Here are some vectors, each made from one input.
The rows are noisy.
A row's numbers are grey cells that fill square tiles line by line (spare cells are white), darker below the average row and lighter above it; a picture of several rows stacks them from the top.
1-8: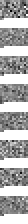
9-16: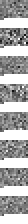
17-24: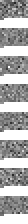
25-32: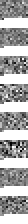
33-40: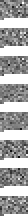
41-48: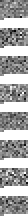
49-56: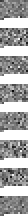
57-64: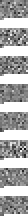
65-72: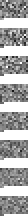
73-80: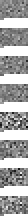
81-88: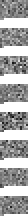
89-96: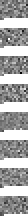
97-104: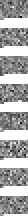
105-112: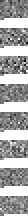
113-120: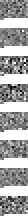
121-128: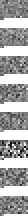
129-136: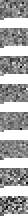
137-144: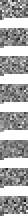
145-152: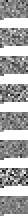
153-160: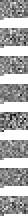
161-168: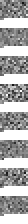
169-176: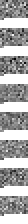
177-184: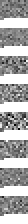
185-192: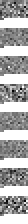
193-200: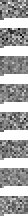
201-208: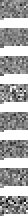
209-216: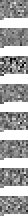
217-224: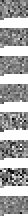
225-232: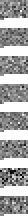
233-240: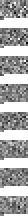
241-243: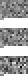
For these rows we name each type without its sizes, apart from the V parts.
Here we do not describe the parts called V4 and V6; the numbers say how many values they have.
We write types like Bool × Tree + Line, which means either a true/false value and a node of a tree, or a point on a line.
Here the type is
(Bool × Bool × Bool × Bool + (Line + V6) × V4) × Line.
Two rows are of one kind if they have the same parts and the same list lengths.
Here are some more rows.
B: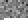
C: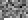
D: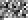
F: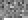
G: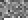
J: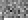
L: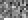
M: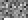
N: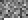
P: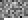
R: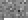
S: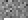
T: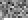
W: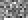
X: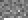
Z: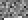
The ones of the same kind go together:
B, D, J, M, R, S, Z
C, G, T, W
F, L, N, P, X

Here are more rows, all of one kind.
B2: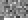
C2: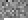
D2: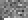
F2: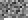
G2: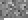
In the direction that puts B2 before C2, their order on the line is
F2, D2, G2, B2, C2.
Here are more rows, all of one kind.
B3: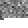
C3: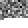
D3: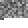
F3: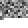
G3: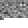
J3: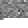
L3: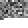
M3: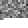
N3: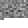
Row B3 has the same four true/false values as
F3, G3 and L3.
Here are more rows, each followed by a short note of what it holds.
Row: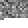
a point on a line and four true/false values
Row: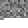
a point on each of two lines and a value of V4
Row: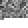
a point on a line, a value of V4 and a value of V6
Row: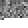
a point on each of two lines and a value of V4
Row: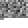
a point on a line and four true/false values
